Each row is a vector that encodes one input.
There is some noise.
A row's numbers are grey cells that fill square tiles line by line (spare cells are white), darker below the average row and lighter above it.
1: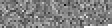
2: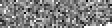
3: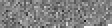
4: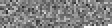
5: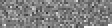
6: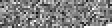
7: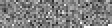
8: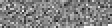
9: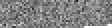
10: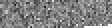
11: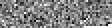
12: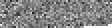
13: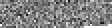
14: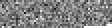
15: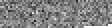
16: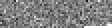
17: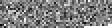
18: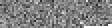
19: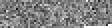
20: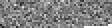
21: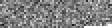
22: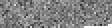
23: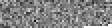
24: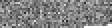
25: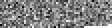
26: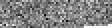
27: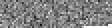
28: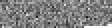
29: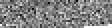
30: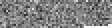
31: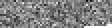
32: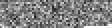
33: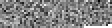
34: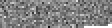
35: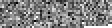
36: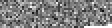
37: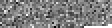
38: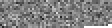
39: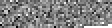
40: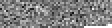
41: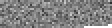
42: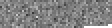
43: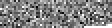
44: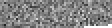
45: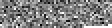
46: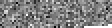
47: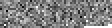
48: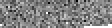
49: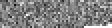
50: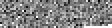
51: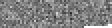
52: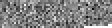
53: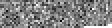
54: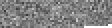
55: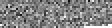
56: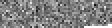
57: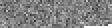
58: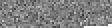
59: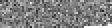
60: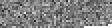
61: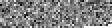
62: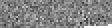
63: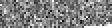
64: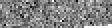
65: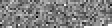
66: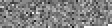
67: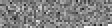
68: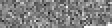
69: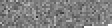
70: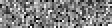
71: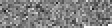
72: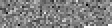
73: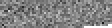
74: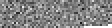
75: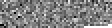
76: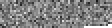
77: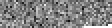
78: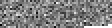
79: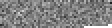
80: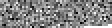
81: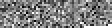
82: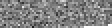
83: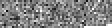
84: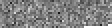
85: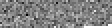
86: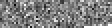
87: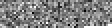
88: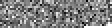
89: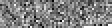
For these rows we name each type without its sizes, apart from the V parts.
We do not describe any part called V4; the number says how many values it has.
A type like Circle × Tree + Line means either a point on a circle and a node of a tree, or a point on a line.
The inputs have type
Bool × (Line + V4).
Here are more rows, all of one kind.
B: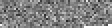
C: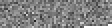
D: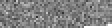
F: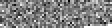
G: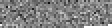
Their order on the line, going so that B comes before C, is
D, F, B, G, C.
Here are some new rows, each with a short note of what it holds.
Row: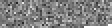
a true/false value and a value of V4
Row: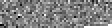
a true/false value and a value of V4
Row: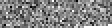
a point on a line and a true/false value
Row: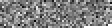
a true/false value and a value of V4
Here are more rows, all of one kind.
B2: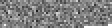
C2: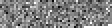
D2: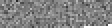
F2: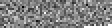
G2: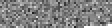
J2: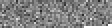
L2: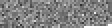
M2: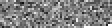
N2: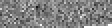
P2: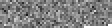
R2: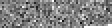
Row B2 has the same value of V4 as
L2, M2, P2 and R2.
